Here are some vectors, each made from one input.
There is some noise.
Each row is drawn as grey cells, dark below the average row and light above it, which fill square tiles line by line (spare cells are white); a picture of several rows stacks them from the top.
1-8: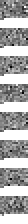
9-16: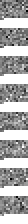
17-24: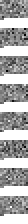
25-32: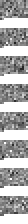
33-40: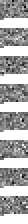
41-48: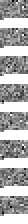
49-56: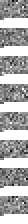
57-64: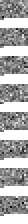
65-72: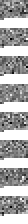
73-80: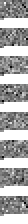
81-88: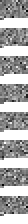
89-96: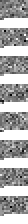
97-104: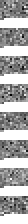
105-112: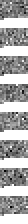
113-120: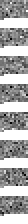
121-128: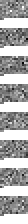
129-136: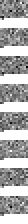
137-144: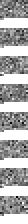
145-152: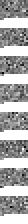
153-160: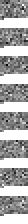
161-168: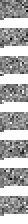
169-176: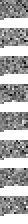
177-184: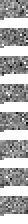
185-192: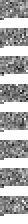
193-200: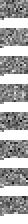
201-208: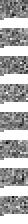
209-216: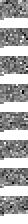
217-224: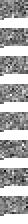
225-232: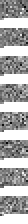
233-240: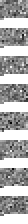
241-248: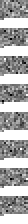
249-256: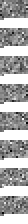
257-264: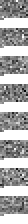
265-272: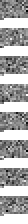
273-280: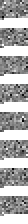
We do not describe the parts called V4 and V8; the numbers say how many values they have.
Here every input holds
five true/false values and a value of V4, together with either a node of a 9-node tree, or a value of V8.
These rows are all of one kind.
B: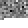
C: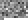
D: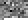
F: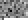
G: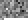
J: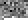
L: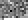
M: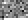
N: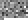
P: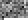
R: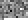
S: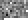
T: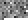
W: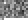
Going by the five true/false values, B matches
P, S and T.
